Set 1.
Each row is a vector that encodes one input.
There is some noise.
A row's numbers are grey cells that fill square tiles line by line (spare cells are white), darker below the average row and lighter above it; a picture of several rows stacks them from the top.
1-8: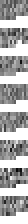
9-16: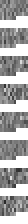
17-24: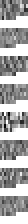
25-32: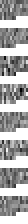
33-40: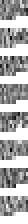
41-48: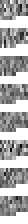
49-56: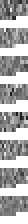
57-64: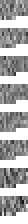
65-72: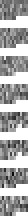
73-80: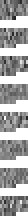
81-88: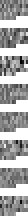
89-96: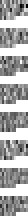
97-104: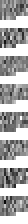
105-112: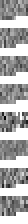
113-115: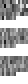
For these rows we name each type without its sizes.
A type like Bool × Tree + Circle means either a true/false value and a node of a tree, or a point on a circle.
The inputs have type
List(Line).
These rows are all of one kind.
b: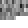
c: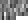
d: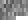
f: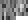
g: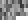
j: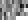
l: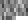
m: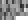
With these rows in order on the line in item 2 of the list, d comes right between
c and g.
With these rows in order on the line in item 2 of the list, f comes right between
b and l.
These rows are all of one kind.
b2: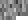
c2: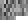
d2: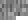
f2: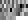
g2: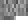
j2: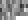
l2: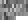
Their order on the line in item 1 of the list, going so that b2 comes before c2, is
b2, g2, l2, d2, f2, j2, c2.
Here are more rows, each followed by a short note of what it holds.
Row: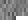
a list of one item
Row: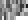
a list of two items
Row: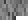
a list of one item
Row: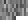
a list of one item
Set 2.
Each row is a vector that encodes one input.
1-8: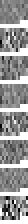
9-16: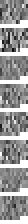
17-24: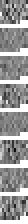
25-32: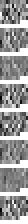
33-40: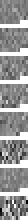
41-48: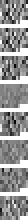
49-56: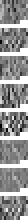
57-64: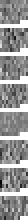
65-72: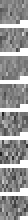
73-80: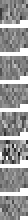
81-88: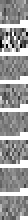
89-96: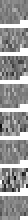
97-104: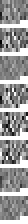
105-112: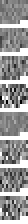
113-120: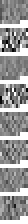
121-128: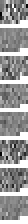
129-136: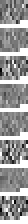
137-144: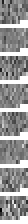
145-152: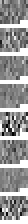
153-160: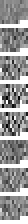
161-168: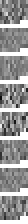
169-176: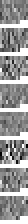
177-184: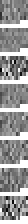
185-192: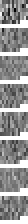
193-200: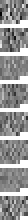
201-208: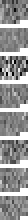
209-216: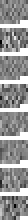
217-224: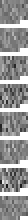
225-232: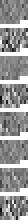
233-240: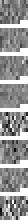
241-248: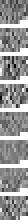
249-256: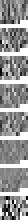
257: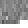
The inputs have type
Line3 × Line4 + Line15.
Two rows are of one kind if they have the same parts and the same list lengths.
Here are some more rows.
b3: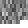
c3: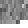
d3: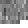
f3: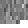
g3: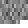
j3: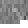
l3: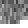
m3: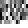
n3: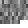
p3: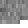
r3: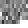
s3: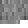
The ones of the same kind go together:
b3, l3, n3
c3, d3, f3, g3, j3, m3, p3, r3, s3

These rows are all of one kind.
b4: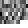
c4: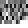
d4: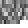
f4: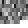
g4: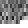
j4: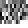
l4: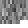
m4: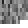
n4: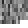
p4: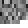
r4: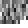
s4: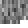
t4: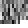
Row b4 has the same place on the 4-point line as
m4, n4, p4 and t4.
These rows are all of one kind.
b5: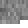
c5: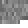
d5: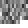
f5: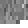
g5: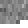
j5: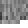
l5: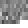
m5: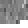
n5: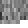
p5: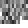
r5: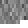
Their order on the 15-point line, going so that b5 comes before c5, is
f5, m5, g5, b5, c5, j5, n5, r5, d5, p5, l5.
